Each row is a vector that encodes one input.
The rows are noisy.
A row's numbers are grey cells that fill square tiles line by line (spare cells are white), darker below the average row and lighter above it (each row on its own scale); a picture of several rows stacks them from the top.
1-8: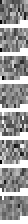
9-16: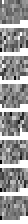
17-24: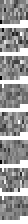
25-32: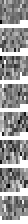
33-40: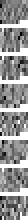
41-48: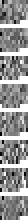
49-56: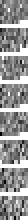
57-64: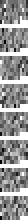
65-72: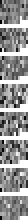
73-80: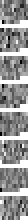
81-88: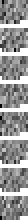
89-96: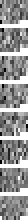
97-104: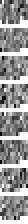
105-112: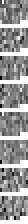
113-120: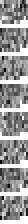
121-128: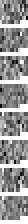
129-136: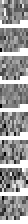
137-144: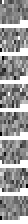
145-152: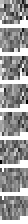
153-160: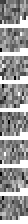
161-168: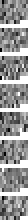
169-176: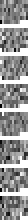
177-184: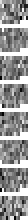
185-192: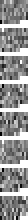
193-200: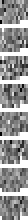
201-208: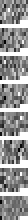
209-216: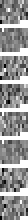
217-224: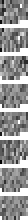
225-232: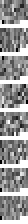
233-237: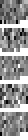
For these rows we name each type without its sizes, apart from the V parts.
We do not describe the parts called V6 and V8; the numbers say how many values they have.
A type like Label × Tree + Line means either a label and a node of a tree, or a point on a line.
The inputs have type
(Bool × Line + Tree × V8) × List(V6).
